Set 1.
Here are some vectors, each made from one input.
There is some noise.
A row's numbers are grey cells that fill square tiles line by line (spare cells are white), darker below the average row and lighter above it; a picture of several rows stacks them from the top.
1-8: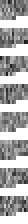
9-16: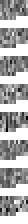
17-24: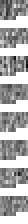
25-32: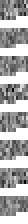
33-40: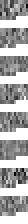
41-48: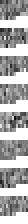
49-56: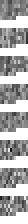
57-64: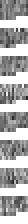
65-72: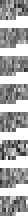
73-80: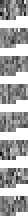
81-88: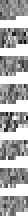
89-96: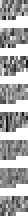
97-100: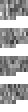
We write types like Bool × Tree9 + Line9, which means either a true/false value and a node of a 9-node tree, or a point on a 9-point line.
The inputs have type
Bool × Bool × Bool + Circle6 + Line6.
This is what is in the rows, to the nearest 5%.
About 30% of them hold a point on a 6-point circle. About 15% of them hold a point on a 6-point line. The rest hold three true/false values.
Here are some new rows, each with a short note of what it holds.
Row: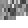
three true/false values
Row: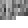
three true/false values
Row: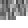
a point on a 6-point line
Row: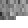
three true/false values
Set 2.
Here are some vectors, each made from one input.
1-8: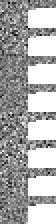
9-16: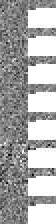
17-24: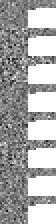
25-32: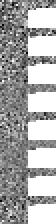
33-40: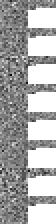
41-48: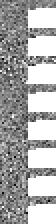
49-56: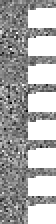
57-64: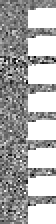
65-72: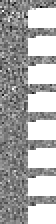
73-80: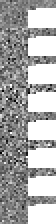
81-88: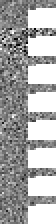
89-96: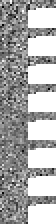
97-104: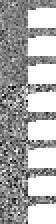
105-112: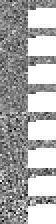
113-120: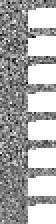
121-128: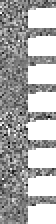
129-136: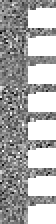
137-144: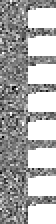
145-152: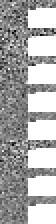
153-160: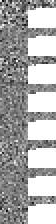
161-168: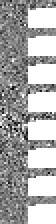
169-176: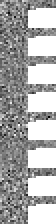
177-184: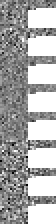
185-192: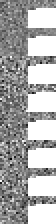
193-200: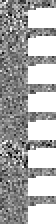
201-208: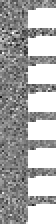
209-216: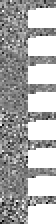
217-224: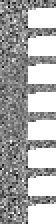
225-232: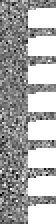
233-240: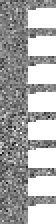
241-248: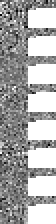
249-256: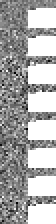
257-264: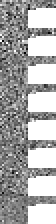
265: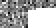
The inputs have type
Bool × Bool × Bool + Label6 × Label7 + Unit.
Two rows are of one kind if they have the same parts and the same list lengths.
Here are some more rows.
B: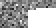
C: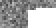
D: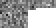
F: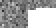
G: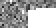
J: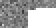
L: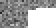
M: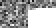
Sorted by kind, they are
B, G
C, D, F, J
L, M

